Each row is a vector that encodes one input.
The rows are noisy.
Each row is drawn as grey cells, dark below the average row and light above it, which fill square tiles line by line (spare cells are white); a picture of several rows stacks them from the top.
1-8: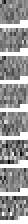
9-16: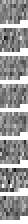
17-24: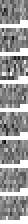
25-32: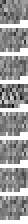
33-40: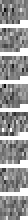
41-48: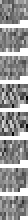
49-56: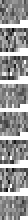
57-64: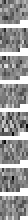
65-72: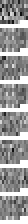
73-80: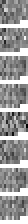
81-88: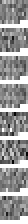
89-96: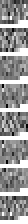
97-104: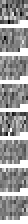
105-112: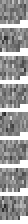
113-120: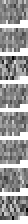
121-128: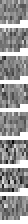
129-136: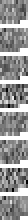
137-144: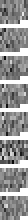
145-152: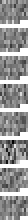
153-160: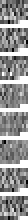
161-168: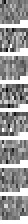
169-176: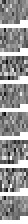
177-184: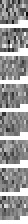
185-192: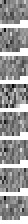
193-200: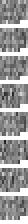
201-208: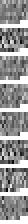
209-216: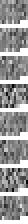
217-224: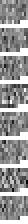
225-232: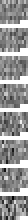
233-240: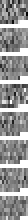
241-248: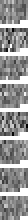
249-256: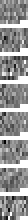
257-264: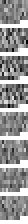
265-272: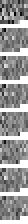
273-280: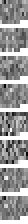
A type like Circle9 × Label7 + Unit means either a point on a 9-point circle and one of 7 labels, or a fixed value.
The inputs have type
Circle8 + Circle11 × (Tree20 + Unit).
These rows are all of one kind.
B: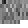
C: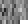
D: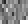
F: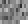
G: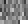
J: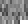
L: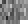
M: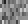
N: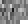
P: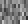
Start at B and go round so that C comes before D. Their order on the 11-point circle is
B, F, N, M, L, C, P, J, G, D.
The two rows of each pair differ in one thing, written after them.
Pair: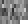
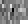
the place on the 11-point circle
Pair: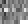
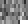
the node of the tree
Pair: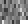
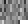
the place on the 11-point circle
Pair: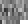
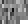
the node of the tree
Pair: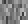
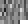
the node of the tree
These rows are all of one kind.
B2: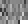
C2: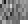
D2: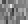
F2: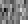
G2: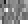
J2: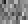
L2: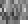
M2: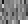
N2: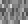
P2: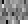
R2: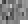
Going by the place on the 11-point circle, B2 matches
G2, M2 and P2.
